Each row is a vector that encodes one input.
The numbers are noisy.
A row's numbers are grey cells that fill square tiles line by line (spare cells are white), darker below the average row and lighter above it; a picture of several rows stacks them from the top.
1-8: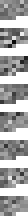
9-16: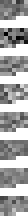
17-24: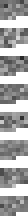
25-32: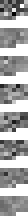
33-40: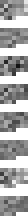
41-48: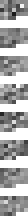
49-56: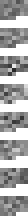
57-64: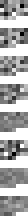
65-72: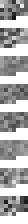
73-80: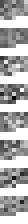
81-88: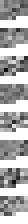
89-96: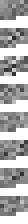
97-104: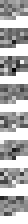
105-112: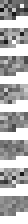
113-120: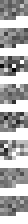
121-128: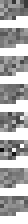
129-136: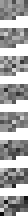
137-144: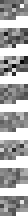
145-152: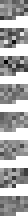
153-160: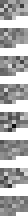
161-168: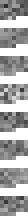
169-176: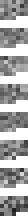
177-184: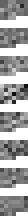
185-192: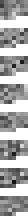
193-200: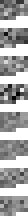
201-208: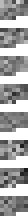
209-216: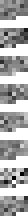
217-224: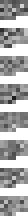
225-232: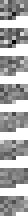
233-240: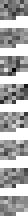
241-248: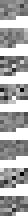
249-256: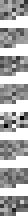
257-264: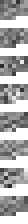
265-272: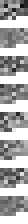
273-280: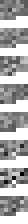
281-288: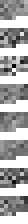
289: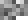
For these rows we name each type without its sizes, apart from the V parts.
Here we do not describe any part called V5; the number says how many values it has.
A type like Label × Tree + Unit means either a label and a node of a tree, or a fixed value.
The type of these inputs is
List(Bool × V5).
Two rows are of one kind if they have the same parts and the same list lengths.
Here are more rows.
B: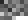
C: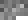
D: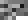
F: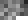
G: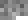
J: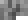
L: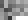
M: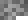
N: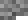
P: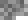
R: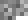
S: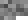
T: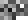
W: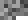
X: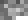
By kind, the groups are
B, L
C, D, J, M, T, X
F, G, N, P, R, S, W

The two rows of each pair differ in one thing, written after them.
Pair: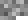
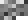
the value of V5 in item 2 of the list
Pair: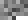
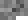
the true/false value in item 1 of the list
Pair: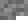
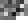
the true/false value in item 2 of the list
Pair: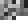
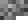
the true/false value in item 2 of the list
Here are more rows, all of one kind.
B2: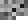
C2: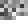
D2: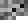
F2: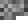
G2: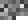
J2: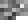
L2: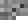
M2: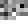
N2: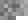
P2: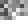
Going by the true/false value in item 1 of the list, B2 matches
C2, D2, J2 and L2.
